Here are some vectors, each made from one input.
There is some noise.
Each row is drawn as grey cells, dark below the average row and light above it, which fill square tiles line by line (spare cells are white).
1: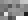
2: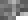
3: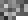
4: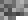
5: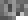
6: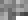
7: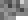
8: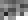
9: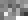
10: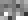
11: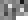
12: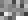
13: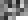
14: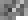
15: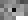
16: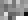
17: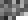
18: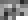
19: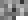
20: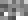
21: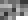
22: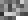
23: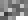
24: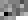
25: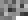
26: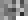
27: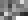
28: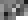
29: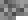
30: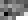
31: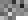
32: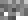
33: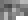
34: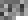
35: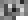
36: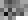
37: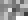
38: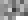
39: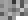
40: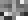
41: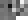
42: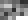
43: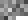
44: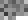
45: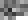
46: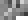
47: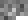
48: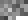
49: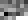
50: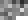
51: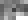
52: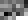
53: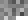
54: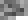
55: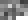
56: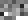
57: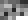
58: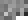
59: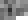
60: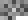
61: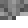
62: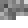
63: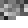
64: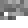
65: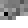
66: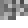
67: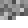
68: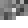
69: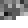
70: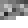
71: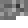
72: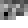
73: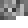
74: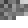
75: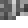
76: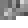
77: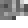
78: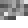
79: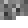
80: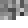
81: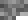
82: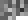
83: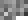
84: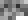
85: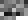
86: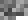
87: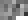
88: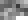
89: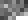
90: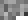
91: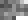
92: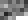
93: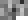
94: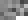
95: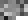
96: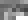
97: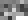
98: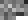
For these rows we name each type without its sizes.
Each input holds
a point on a circle, a point on a line and three true/false values.
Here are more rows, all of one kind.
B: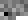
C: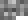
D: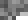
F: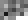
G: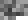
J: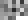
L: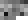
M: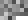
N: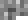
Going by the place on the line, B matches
F, J and L.
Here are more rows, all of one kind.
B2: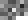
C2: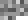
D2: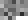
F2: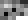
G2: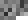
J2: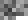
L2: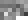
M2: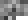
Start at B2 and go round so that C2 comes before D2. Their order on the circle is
B2, G2, C2, M2, F2, L2, D2, J2.
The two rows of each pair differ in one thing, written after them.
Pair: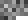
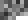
one of the three true/false values
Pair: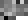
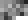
the place on the line
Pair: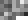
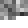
the place on the line
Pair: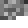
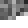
one of the three true/false values
